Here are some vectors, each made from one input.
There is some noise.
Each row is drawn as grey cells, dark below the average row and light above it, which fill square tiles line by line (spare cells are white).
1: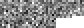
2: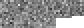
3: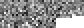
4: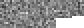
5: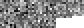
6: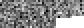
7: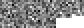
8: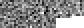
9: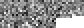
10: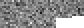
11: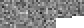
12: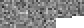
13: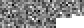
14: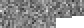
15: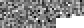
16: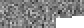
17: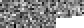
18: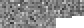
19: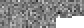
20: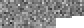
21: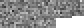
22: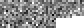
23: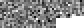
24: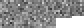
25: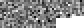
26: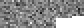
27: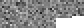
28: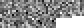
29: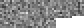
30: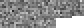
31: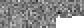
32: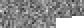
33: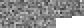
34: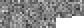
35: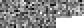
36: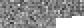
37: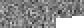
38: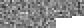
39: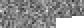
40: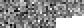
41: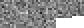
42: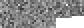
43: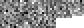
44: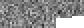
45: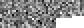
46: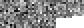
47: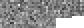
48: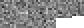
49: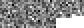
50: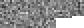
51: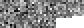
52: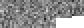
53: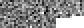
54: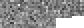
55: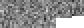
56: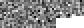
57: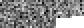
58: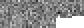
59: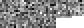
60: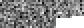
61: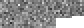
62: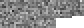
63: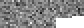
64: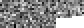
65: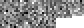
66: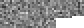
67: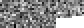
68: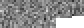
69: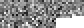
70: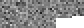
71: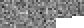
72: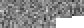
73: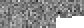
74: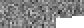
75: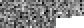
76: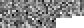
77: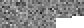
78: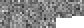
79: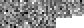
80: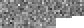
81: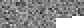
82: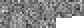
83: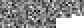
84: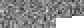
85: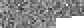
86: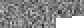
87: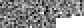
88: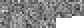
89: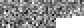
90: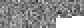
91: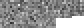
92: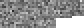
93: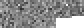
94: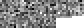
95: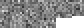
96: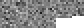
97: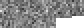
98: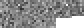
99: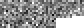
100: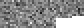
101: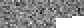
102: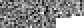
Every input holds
either a point on an 11-point circle, or a point on a 13-point line.
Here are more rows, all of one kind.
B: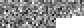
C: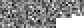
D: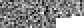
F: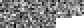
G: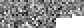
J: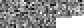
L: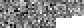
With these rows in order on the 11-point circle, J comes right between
F and L.
